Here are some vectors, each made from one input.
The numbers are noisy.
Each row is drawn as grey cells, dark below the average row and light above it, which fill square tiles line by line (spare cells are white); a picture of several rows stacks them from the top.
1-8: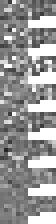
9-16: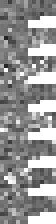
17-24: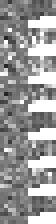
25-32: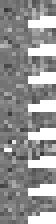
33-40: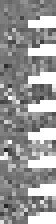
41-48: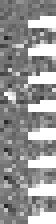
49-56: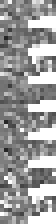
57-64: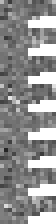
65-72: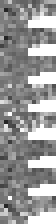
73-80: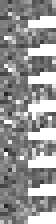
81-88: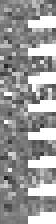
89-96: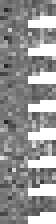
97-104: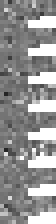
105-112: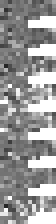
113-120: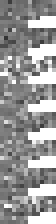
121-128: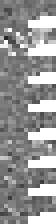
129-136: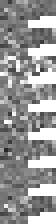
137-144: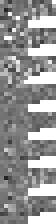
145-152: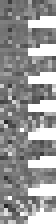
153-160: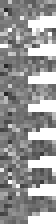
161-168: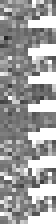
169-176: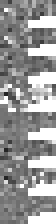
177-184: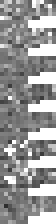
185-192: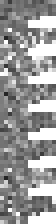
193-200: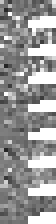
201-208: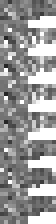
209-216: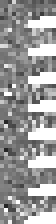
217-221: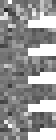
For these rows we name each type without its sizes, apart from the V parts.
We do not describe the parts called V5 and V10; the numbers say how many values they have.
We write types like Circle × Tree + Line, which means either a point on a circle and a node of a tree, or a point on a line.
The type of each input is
(Bool × Bool × Bool + Line) × V10 + V5.
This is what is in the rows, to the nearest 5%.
About 10% of them hold a value of V5. The rest hold a value of V10, together with either a point on a line, or three true/false values.
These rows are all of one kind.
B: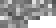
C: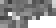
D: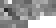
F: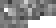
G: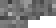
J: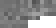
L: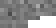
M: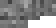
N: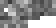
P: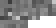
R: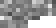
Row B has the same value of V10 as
C and R.
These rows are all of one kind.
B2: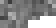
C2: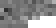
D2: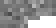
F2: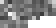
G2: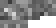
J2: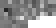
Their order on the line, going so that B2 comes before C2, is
J2, G2, B2, F2, D2, C2.
